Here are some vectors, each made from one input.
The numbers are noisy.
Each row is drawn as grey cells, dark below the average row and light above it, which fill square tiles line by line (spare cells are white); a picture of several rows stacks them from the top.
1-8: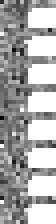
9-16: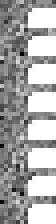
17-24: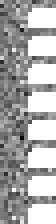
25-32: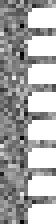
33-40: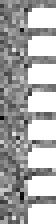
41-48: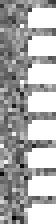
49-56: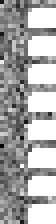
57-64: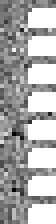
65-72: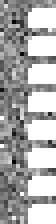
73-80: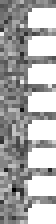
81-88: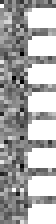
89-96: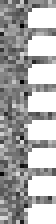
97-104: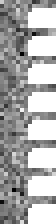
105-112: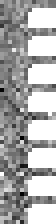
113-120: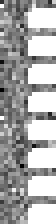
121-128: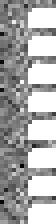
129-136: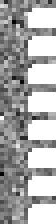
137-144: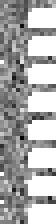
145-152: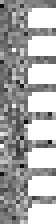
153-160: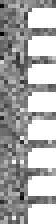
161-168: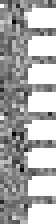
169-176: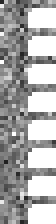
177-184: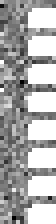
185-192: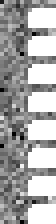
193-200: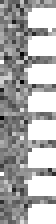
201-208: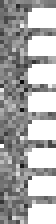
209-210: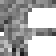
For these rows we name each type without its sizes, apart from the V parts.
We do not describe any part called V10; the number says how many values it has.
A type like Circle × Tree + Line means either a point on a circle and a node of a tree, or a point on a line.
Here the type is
(Bool × Bool × Bool + Line × (Tree + Unit)) × V10.
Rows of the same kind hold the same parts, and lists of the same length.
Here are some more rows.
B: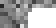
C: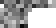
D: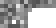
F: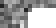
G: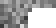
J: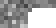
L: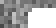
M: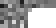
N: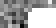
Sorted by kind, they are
B, D, F, G, L, M
C, N
J

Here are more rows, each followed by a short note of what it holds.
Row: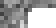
a point on a line, a node of a tree and a value of V10
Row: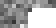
a point on a line and a value of V10
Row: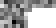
three true/false values and a value of V10
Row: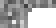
a point on a line and a value of V10
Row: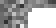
a point on a line and a value of V10
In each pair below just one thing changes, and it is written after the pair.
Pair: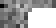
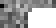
the node of the tree
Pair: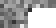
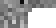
the value of V10
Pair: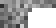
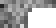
the node of the tree
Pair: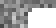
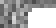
the node of the tree
